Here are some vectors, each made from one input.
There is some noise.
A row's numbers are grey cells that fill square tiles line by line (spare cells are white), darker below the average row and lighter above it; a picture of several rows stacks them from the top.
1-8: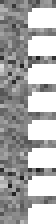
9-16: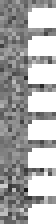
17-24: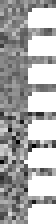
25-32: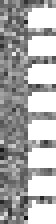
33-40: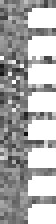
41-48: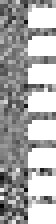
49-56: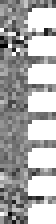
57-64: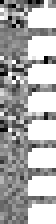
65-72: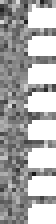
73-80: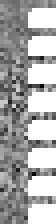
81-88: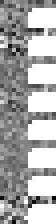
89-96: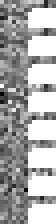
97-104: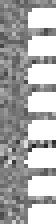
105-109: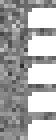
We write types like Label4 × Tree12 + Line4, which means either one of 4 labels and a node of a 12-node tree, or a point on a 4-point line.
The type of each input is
Line10.
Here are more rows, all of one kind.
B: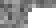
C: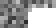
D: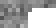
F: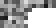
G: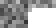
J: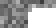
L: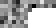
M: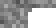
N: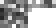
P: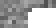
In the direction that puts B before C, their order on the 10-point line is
D, B, P, F, J, G, C, N, L, M.
